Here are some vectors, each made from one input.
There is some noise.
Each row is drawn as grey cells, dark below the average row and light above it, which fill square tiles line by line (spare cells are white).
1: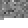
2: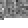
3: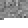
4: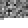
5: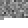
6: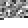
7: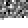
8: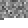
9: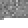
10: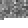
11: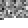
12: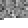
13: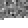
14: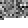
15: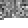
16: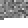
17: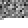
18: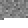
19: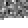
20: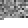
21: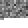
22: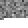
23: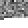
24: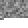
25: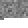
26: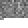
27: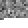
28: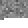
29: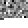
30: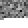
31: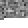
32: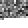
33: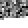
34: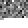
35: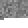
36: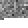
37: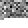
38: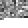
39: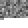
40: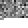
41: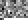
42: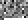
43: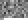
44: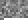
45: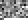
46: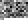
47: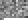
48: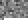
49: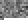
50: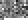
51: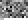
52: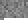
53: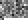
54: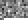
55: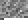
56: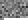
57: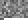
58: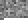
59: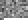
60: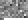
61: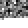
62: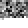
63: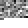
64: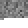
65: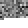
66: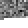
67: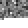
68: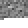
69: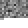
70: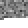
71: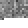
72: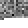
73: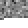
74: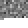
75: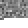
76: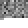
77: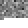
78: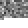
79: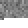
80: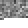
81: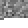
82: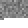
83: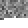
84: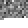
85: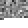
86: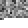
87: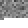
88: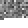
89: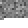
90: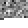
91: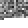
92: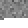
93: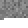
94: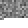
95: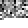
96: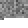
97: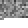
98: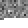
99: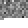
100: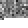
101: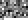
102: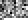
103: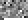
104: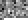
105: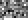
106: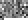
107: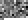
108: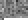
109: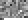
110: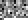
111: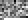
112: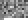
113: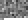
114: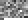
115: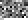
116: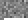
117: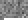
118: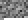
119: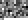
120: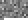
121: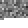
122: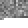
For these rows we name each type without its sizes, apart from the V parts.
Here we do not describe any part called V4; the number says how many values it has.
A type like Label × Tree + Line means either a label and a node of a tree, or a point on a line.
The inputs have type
List(Bool × V4).
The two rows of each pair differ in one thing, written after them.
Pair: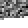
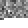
the true/false value in item 1 of the list
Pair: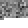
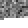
the true/false value in item 1 of the list
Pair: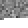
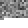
the value of V4 in item 1 of the list
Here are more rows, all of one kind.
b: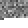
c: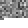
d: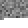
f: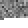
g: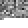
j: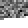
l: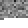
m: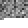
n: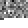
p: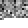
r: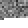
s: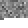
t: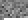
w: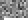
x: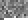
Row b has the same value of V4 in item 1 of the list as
l, m, n and r.
